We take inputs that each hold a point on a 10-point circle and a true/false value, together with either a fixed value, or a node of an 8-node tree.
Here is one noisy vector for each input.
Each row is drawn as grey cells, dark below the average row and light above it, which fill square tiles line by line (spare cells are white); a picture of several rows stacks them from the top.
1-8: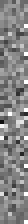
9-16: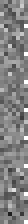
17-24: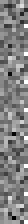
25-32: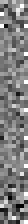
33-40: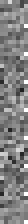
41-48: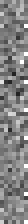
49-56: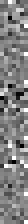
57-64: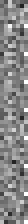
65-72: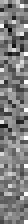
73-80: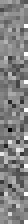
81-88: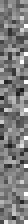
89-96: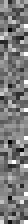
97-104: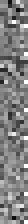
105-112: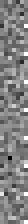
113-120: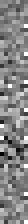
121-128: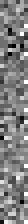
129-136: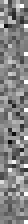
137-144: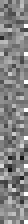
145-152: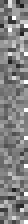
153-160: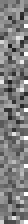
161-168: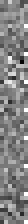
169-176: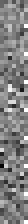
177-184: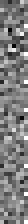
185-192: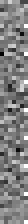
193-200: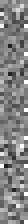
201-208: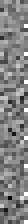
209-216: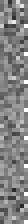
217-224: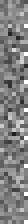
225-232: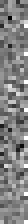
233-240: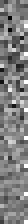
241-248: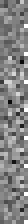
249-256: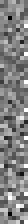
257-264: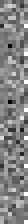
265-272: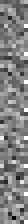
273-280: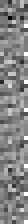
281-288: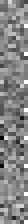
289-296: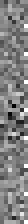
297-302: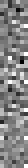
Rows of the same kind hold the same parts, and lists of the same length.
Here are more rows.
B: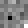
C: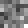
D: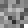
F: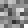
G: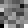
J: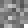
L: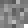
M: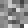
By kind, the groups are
B, C, F, G
D, J, L, M

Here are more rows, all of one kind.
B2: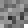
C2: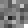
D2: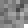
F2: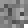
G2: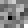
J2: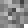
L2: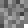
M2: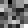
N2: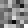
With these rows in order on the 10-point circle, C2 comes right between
D2 and G2.
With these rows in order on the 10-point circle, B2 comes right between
G2 and N2.
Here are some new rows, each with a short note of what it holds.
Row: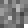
a point on a 10-point circle, a node of an 8-node tree and a true/false value
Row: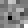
a point on a 10-point circle and a true/false value
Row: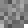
a point on a 10-point circle, a node of an 8-node tree and a true/false value
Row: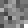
a point on a 10-point circle, a node of an 8-node tree and a true/false value
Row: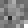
a point on a 10-point circle, a node of an 8-node tree and a true/false value
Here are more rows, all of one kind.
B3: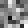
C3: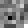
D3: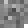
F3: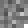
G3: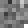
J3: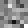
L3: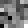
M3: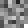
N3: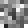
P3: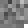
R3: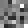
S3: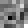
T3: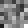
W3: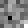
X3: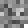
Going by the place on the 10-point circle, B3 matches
C3, L3, S3 and W3.
